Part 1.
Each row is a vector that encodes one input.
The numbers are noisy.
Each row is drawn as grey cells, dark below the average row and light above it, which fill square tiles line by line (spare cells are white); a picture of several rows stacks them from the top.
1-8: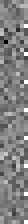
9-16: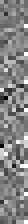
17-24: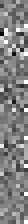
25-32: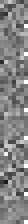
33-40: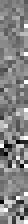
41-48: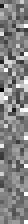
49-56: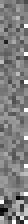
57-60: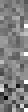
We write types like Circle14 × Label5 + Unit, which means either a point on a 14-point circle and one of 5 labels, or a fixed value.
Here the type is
Label6.
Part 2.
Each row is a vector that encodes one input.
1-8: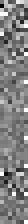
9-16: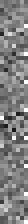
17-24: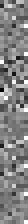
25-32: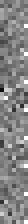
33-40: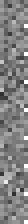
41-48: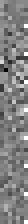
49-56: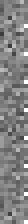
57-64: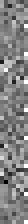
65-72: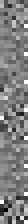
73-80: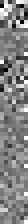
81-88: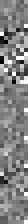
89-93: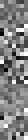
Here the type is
Circle10.
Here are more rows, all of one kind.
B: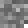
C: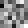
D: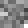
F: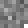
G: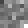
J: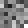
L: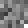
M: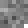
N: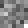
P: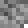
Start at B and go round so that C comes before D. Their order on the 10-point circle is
B, L, G, C, P, J, M, F, N, D.
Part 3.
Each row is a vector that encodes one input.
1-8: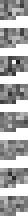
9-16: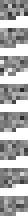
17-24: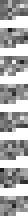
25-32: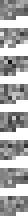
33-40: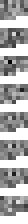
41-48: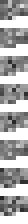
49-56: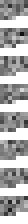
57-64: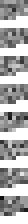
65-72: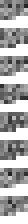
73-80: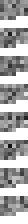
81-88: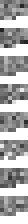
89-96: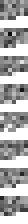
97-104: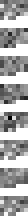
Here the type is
Tree13.
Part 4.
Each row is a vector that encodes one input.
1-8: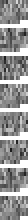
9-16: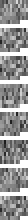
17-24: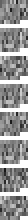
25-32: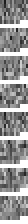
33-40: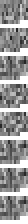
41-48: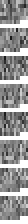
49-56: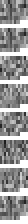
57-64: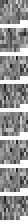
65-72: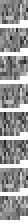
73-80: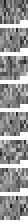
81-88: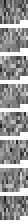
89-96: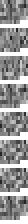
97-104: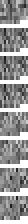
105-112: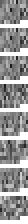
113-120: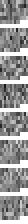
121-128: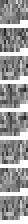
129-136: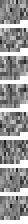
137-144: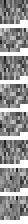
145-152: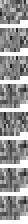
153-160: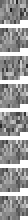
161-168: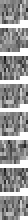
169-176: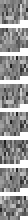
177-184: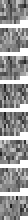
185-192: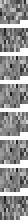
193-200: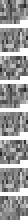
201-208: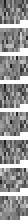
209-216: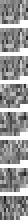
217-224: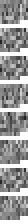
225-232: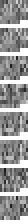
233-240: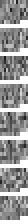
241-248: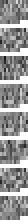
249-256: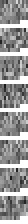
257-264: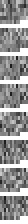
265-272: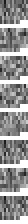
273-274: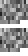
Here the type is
Label6.
